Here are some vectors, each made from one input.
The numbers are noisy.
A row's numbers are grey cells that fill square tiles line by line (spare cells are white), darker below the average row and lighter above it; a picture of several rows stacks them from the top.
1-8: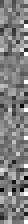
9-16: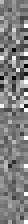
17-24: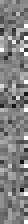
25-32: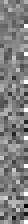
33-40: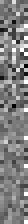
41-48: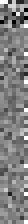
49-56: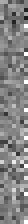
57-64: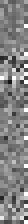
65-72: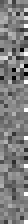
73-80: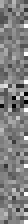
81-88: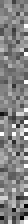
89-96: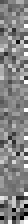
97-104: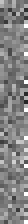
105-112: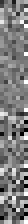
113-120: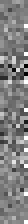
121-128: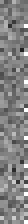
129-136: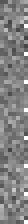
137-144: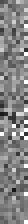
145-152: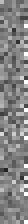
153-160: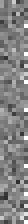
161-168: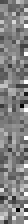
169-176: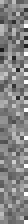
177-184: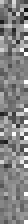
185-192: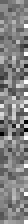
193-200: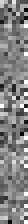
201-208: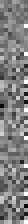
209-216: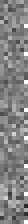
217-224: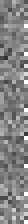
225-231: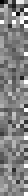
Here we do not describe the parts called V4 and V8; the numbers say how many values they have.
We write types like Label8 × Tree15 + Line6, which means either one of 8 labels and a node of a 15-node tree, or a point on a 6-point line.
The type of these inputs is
Bool × Circle5 + Line5 × (Line5 + V4) + V8.
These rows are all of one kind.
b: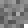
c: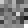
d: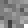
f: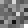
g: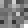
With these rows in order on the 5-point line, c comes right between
f and g.
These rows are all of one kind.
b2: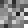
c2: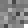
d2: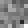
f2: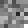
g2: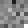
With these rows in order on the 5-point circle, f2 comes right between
b2 and d2.
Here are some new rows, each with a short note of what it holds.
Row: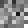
a point on a 5-point circle and a true/false value
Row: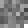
a value of V8
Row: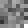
a value of V8
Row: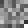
a point on each of two 5-point lines
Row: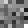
a point on each of two 5-point lines
